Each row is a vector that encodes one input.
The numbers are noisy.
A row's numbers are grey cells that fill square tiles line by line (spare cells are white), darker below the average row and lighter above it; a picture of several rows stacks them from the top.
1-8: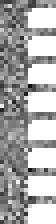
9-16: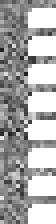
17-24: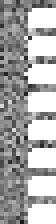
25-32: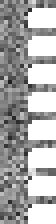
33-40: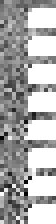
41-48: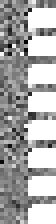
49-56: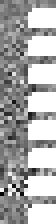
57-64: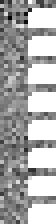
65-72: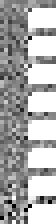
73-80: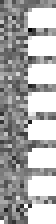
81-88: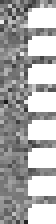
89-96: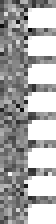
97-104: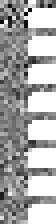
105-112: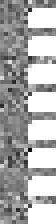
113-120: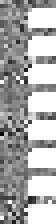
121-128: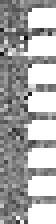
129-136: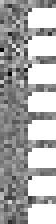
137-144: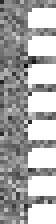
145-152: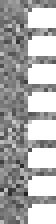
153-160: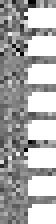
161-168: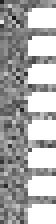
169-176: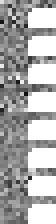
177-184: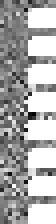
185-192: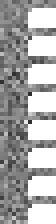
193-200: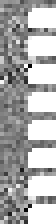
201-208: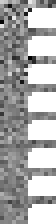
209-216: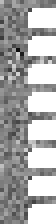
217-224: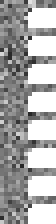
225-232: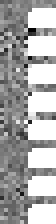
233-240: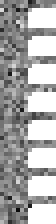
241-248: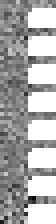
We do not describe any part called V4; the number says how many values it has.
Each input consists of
a list of up to two items, each a true/false value and a value of V4.
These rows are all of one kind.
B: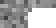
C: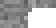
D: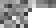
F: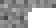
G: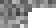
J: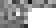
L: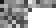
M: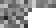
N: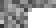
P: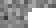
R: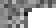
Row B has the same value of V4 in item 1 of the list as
D, G, J and L.
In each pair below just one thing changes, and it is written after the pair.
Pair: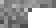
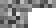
the value of V4 in item 2 of the list
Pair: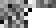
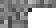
the true/false value in item 1 of the list
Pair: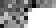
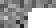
the value of V4 in item 1 of the list
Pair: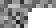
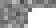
the true/false value in item 1 of the list
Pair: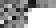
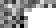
the value of V4 in item 2 of the list
